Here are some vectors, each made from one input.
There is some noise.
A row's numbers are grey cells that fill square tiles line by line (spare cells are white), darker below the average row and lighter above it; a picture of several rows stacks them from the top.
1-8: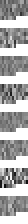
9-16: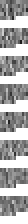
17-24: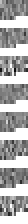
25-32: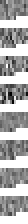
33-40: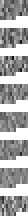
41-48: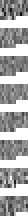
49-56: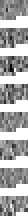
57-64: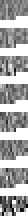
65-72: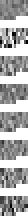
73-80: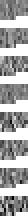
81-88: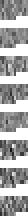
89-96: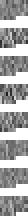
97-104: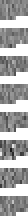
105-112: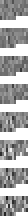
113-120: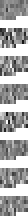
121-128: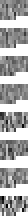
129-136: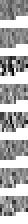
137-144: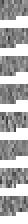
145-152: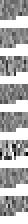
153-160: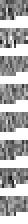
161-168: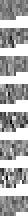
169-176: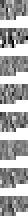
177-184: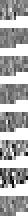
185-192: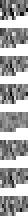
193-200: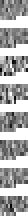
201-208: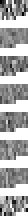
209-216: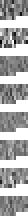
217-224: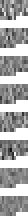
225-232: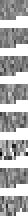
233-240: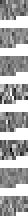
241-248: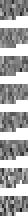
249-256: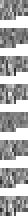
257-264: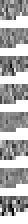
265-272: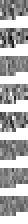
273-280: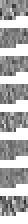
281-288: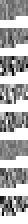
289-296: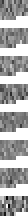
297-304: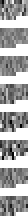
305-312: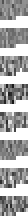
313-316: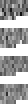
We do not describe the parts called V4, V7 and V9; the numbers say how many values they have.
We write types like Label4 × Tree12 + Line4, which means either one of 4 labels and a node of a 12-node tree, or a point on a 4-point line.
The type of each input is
Bool × Circle8 × V4 × V7 × V9 + List2(Line6).
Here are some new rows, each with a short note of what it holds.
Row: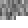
the empty list
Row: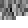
a list of two items
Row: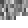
a list of one item
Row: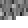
a point on an 8-point circle, a true/false value, a value of V4, a value of V7 and a value of V9
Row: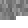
a list of two items
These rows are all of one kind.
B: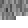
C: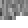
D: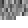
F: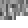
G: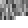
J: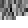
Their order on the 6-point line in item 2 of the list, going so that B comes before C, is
D, G, J, B, C, F.
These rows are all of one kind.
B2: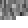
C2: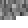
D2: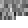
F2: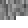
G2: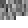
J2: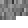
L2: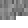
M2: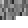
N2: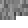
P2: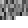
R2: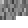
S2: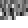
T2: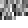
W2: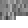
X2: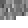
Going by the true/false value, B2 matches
L2, S2, T2 and W2.
